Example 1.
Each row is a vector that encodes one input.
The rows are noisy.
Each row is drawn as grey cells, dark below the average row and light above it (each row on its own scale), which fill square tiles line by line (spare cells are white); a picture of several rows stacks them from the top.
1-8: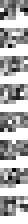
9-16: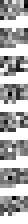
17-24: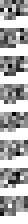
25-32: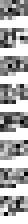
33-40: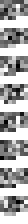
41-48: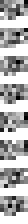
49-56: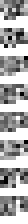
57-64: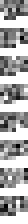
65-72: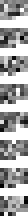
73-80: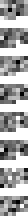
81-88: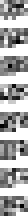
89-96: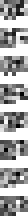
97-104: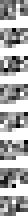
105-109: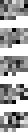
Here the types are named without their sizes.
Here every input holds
a node of a tree and a true/false value.
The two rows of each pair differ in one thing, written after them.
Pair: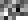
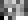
the true/false value
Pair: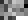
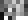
the node of the tree
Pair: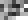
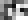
the true/false value
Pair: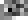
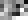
the node of the tree
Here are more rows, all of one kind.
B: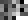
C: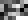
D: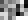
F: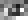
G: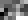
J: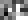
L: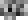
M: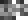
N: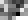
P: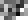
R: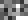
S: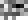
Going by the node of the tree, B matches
N, P and R.
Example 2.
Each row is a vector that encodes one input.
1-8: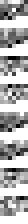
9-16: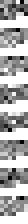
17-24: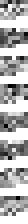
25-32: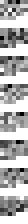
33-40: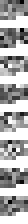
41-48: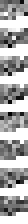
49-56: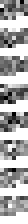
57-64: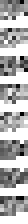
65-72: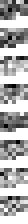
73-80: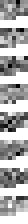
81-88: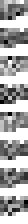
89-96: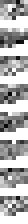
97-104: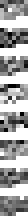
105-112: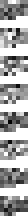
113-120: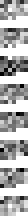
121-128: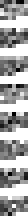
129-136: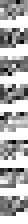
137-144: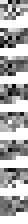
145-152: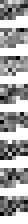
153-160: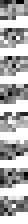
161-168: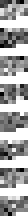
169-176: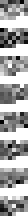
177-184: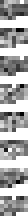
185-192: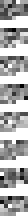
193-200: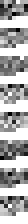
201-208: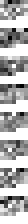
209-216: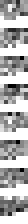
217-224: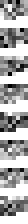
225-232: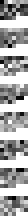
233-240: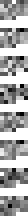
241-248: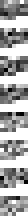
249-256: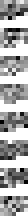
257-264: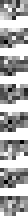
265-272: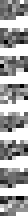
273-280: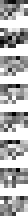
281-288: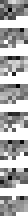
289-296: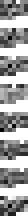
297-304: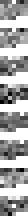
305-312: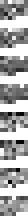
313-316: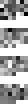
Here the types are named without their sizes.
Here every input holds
a label and a true/false value.
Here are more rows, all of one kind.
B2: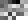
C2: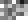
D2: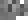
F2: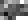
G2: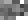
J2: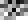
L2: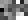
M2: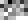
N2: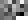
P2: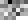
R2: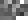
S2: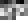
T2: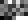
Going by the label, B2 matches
D2, G2, N2 and R2.
